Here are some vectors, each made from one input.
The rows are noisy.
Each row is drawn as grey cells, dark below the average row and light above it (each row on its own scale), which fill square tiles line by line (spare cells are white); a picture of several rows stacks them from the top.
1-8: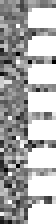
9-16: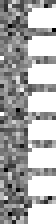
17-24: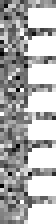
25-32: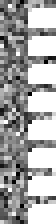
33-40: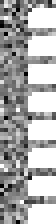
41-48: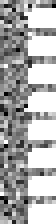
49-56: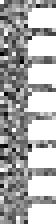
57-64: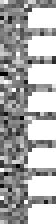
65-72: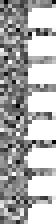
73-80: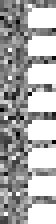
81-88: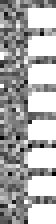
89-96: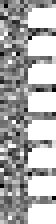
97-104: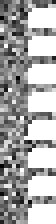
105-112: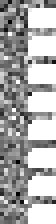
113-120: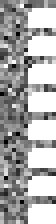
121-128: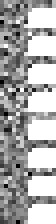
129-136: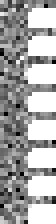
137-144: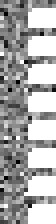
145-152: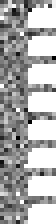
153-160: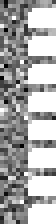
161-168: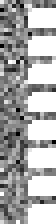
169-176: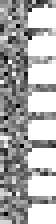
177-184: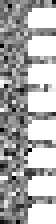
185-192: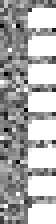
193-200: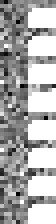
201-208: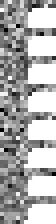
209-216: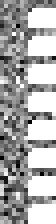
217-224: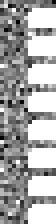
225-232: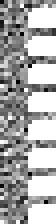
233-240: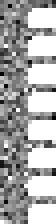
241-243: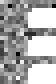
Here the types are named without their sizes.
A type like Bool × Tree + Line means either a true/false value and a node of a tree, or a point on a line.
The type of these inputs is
Bool × Bool × Bool + Tree.
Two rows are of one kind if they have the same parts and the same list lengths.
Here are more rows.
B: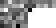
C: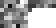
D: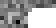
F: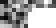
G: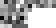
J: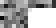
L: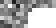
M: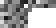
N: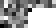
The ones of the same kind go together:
B, C, L, N
D, F, G, J, M

